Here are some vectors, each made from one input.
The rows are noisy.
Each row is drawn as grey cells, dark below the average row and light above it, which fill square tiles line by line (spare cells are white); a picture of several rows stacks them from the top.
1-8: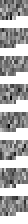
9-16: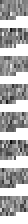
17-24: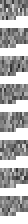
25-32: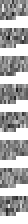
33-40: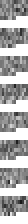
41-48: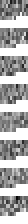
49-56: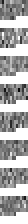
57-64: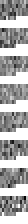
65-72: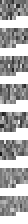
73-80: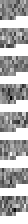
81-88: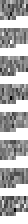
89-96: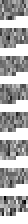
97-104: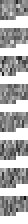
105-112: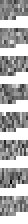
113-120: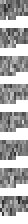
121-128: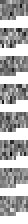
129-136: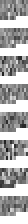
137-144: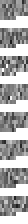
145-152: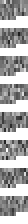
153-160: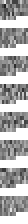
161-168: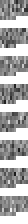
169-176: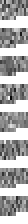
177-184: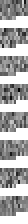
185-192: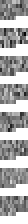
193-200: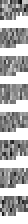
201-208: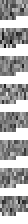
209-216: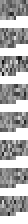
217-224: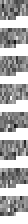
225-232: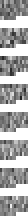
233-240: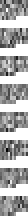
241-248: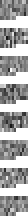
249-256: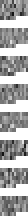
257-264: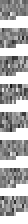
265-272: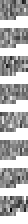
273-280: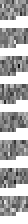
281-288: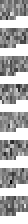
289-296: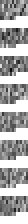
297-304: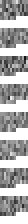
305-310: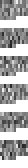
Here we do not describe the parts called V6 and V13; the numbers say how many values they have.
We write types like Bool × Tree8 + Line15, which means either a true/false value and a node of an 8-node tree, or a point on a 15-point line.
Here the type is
(Label5 + Line9 × Line12) × V13 + V6.
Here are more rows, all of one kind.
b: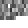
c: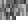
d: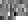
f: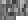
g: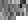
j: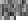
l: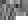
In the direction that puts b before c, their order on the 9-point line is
l, g, b, c, j, f, d.
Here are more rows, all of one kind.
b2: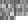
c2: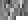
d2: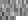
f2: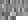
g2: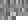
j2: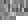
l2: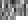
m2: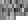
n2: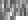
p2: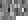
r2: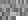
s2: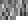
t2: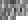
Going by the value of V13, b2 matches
d2, f2, g2 and r2.
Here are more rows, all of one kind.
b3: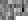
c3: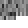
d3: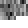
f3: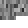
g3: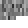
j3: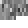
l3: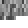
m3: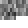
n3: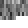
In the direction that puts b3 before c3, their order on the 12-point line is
j3, d3, m3, l3, g3, b3, f3, c3, n3.
